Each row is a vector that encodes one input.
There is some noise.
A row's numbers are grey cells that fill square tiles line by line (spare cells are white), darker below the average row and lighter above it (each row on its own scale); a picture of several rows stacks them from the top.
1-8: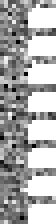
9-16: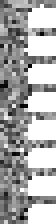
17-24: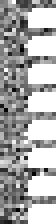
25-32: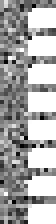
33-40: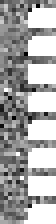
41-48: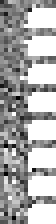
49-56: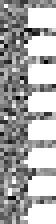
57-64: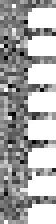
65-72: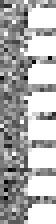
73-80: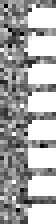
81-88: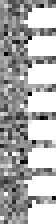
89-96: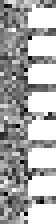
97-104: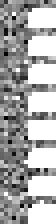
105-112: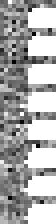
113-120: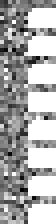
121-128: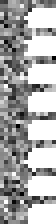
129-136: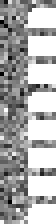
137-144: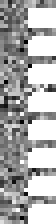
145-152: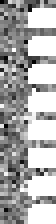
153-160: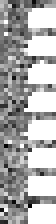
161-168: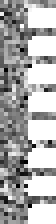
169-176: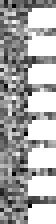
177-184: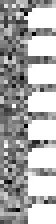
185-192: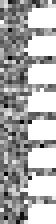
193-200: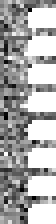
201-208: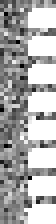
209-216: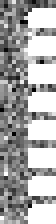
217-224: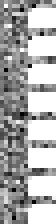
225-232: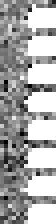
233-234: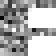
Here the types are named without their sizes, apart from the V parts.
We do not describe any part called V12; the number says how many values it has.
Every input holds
a point on a line, together with either three true/false values, or a value of V12.
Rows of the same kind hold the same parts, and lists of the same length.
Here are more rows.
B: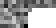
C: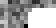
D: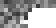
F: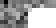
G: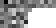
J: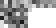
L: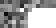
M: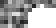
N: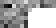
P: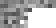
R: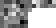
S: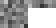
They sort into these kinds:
B, C, F, G, M, N, R, S
D, J, L, P

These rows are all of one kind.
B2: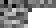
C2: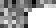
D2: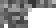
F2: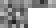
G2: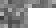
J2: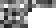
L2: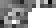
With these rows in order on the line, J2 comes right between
C2 and L2.
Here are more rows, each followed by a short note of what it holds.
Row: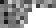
a point on a line and a value of V12
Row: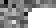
a point on a line and three true/false values
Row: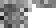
a point on a line and a value of V12
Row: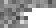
a point on a line and a value of V12
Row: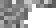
a point on a line and a value of V12
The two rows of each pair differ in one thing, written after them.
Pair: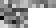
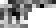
the place on the line
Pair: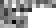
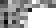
the value of V12
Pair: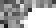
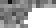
the place on the line
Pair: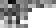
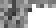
the value of V12
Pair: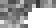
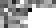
the place on the line
